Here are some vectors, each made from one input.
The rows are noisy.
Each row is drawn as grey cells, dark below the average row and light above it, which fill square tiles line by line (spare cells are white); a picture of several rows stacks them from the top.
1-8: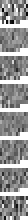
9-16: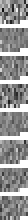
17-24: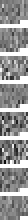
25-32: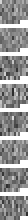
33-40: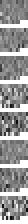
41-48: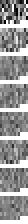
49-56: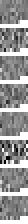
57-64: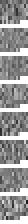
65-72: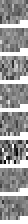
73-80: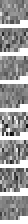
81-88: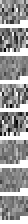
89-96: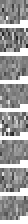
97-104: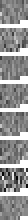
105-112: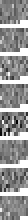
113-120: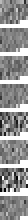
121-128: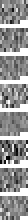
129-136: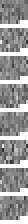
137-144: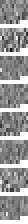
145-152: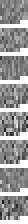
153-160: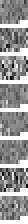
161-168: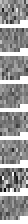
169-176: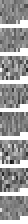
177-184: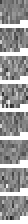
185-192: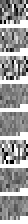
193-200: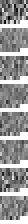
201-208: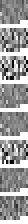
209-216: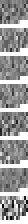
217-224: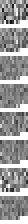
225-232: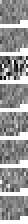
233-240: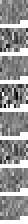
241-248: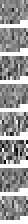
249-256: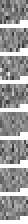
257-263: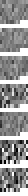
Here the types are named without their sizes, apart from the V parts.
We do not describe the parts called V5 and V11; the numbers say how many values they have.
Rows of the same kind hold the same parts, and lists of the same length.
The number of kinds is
3.
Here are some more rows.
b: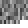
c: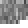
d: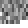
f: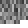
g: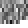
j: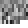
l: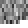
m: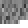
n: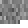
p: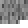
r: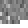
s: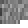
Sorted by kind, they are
b, n, s
c, g, l, m, p
d, f, j, r

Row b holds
a value of V5 and a value of V11.
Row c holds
a point on a line and a value of V5.
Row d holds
a node of a tree.
